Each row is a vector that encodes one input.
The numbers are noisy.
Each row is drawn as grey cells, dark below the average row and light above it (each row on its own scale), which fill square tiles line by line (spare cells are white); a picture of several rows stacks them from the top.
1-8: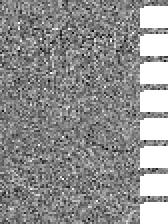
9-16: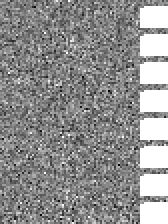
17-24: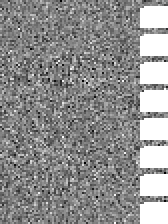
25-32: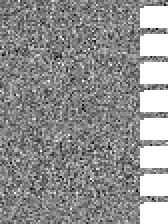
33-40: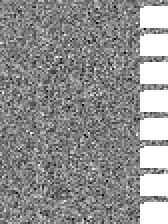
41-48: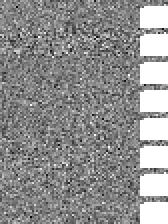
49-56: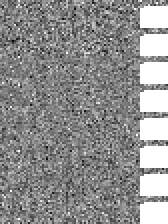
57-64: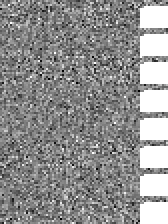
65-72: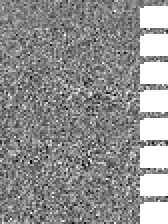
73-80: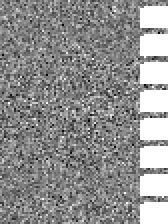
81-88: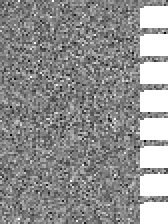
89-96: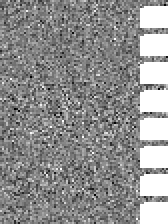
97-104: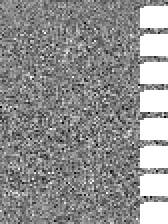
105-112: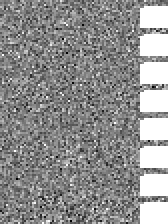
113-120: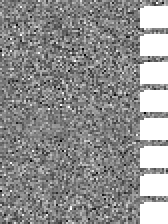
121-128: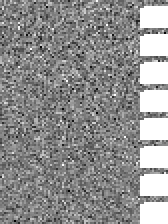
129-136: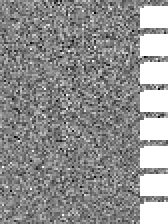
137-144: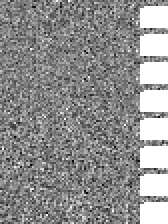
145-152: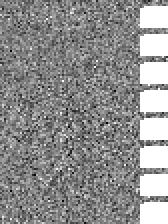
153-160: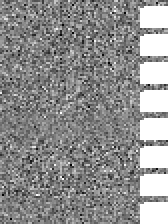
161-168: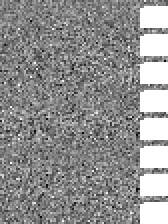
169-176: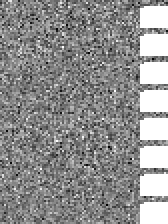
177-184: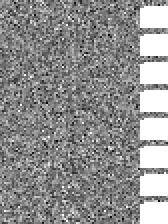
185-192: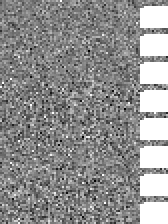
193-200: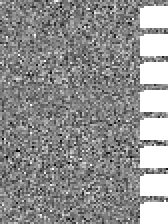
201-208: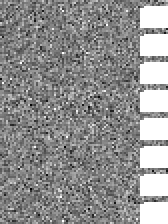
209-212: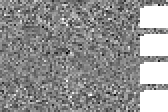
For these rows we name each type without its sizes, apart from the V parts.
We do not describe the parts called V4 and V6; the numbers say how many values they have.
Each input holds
a value of V4 and a value of V6, together with a list of points on a line.
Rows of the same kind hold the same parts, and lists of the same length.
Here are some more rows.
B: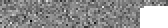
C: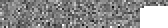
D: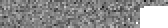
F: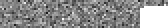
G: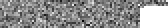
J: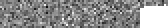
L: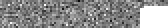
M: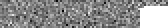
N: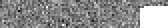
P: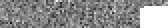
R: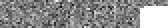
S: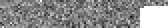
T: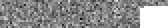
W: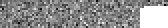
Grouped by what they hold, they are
B, C, D, W
F, J, L
G, M, N, S
P, R, T

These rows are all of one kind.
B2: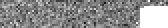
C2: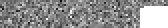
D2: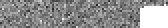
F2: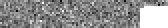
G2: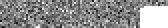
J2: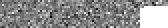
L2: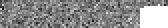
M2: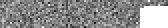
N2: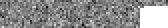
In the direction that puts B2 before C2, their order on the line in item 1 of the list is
B2, D2, F2, C2, G2, J2, N2, L2, M2.
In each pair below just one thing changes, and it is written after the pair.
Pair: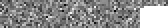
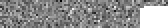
the place on the line in item 1 of the list
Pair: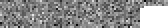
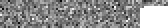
the value of V6
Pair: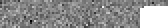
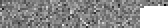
the value of V4
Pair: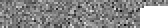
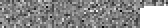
the value of V4
